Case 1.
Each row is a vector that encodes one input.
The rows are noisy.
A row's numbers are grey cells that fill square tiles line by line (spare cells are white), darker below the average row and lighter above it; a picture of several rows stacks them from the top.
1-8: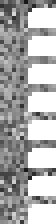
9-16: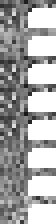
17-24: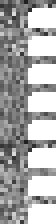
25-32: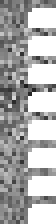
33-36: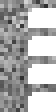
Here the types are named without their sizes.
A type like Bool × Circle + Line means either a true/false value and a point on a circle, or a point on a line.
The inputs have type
Line.
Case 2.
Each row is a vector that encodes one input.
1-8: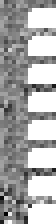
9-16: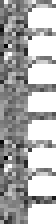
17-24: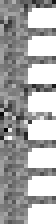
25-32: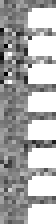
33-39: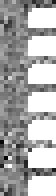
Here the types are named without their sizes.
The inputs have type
Line.
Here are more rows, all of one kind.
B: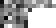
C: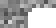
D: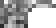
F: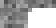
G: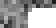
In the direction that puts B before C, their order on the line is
B, D, C, F, G.
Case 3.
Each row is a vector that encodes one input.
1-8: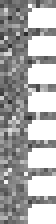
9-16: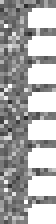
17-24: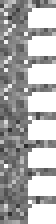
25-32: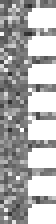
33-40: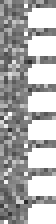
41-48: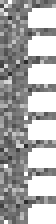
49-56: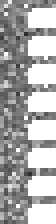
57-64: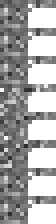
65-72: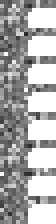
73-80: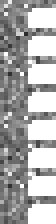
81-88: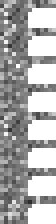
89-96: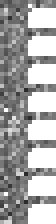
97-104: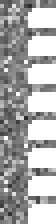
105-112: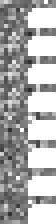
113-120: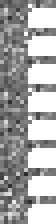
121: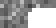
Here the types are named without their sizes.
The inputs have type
Circle.
